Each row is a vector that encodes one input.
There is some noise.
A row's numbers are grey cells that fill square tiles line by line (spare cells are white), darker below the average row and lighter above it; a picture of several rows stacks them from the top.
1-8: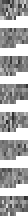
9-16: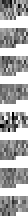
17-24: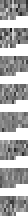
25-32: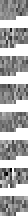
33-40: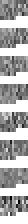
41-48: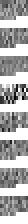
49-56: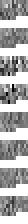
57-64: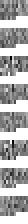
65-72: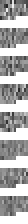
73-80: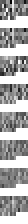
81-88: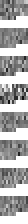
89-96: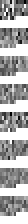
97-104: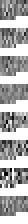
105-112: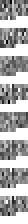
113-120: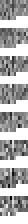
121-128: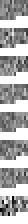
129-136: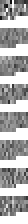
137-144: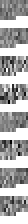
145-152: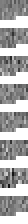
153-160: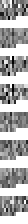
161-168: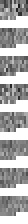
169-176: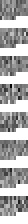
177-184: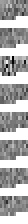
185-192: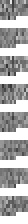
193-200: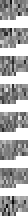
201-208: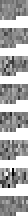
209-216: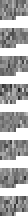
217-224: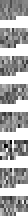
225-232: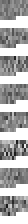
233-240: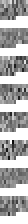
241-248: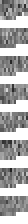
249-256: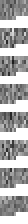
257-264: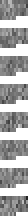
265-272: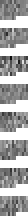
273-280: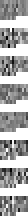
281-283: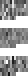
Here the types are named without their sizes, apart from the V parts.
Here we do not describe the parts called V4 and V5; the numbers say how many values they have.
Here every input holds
a value of V4 and a value of V5, together with either a point on a circle, or three true/false values.
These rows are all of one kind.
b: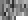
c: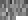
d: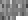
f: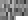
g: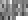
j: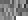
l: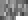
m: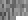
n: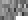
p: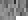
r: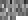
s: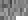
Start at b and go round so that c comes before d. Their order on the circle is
b, f, r, c, l, j, d, p, g, m, s, n.
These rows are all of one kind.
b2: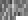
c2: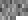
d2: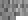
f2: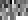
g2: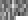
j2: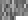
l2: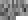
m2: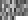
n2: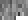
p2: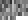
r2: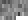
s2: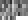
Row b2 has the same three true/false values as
d2, g2, r2 and s2.
